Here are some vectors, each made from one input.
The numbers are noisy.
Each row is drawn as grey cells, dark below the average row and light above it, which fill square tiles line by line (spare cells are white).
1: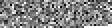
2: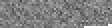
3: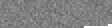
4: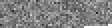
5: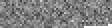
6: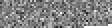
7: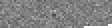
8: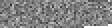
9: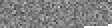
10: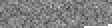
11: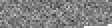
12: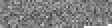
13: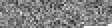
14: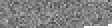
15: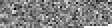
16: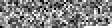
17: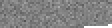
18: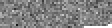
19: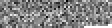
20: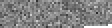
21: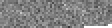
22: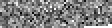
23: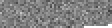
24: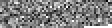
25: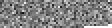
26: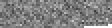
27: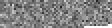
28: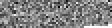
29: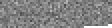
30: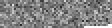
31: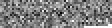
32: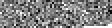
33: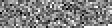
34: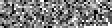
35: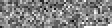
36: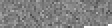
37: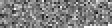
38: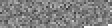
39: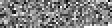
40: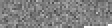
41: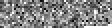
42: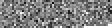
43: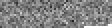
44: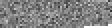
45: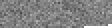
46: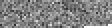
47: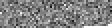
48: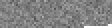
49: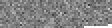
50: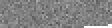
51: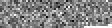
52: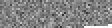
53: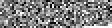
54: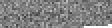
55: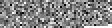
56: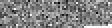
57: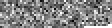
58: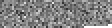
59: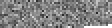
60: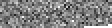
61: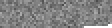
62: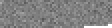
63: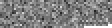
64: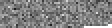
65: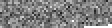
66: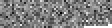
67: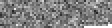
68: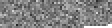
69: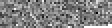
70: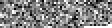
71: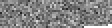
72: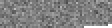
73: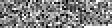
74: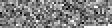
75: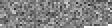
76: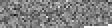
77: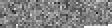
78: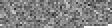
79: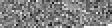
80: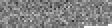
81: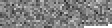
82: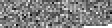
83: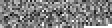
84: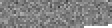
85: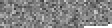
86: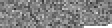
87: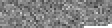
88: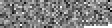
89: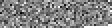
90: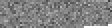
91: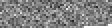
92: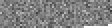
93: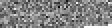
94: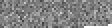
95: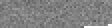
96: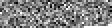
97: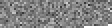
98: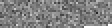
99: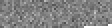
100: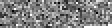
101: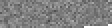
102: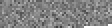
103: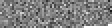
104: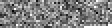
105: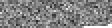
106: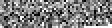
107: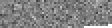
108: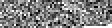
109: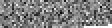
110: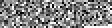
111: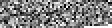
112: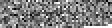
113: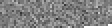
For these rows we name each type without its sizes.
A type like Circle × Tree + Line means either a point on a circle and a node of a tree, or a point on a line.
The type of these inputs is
Bool × (Label × Label + Unit).
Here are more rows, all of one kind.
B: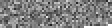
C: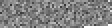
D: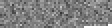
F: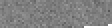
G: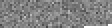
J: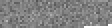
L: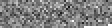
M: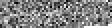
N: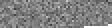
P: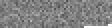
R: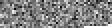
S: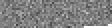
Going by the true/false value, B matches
C, F and P.
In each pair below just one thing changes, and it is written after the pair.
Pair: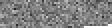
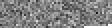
one of the two labels
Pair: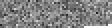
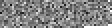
the true/false value
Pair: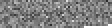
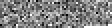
one of the two labels
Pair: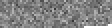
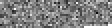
one of the two labels
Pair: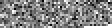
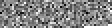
the true/false value
